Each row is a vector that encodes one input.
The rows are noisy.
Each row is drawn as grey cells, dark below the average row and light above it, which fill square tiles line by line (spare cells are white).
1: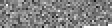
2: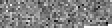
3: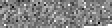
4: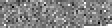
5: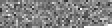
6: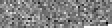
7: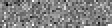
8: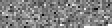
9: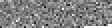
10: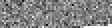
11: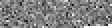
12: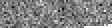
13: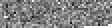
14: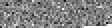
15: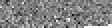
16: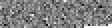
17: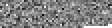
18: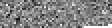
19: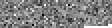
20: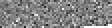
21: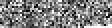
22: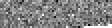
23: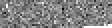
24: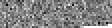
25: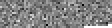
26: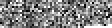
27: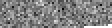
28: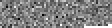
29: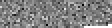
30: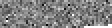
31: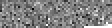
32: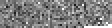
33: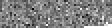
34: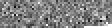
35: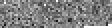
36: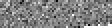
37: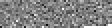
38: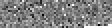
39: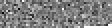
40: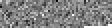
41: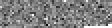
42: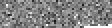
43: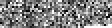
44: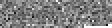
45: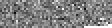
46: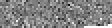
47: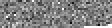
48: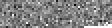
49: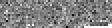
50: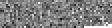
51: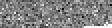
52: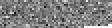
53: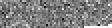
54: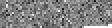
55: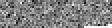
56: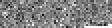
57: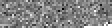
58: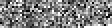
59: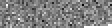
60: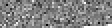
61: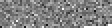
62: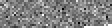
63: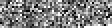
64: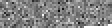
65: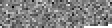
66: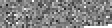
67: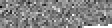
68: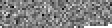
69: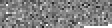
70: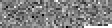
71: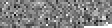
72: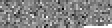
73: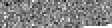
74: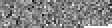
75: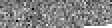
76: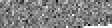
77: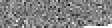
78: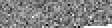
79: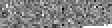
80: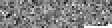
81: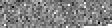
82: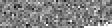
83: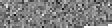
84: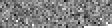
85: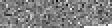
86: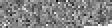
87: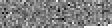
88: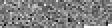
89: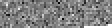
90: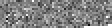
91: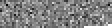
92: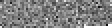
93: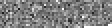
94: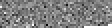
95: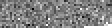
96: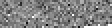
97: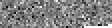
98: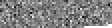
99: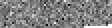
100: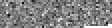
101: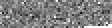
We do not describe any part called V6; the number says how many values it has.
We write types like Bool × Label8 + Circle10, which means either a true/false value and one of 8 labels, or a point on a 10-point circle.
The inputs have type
(Bool × Bool × Bool + V6) × Tree7 + Unit.
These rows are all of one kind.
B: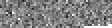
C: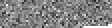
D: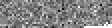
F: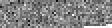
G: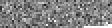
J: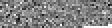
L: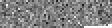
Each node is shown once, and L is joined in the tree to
B, C and D.
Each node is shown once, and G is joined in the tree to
D.
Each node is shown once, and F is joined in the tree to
B.
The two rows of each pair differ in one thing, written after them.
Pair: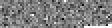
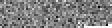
the node of the tree
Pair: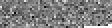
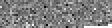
one of the three true/false values
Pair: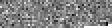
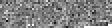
one of the three true/false values
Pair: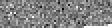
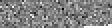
one of the three true/false values
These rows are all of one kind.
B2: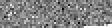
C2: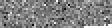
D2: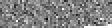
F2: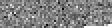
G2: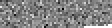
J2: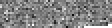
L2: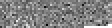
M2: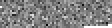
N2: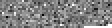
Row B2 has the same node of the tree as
C2, F2 and G2.
